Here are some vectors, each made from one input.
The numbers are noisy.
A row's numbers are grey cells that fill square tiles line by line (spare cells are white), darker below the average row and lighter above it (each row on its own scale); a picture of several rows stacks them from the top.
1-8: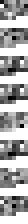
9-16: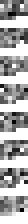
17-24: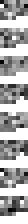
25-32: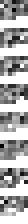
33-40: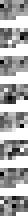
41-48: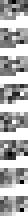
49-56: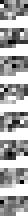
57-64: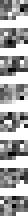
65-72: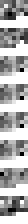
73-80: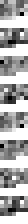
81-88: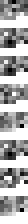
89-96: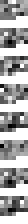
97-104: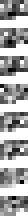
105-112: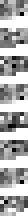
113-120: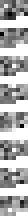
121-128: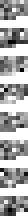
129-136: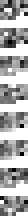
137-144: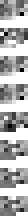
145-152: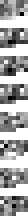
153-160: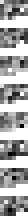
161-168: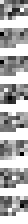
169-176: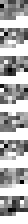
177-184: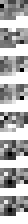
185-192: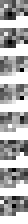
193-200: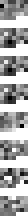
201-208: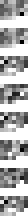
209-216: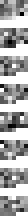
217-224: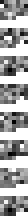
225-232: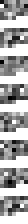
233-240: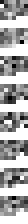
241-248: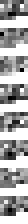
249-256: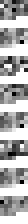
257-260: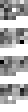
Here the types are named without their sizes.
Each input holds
either a fixed value, or four true/false values.
